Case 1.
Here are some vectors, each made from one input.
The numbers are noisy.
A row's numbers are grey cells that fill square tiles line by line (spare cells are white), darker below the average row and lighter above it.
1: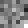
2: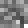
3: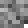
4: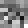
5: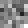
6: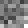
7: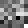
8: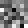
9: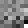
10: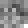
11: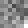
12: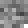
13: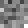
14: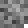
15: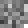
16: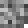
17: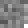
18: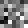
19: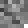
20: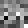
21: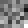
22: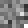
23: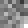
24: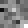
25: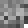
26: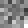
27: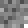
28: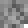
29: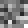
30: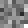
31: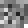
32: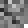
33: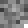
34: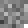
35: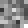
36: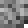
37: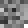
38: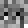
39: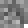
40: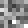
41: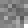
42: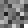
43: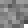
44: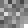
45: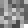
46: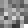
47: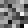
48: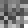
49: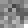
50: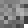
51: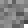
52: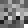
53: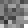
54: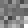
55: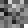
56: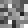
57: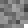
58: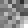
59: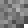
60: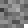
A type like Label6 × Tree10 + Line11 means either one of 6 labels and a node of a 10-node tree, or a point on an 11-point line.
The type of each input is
Line12.
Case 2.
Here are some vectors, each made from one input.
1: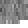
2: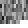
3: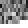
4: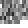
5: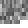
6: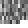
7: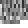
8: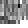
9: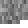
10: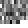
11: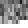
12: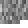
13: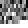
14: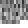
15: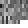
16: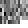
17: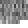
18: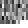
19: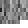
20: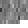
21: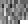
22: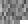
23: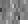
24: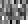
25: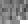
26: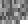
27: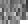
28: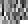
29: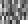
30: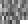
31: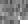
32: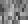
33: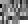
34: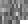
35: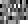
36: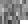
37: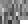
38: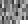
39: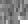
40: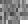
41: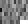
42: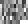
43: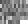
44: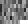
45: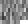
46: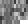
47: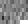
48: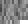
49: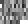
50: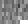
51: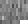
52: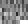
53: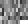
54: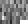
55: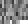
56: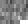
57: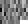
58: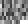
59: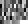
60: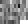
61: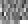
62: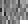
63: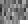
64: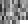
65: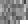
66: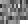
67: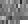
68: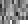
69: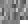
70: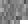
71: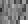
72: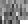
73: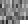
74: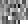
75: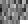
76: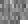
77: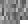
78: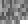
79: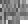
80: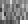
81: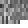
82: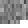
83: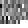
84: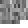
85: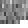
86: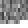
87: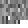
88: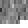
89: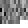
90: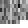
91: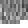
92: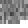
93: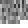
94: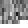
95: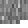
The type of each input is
Circle15 + Unit.
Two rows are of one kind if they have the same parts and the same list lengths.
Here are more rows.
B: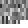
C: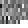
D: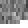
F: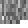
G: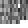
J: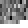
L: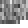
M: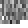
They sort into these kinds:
B, C
D, F, G, J, L, M

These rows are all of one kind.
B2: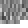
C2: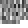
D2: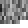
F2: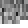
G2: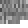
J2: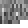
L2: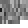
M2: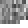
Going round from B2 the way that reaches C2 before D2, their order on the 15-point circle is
B2, C2, F2, G2, L2, D2, M2, J2.
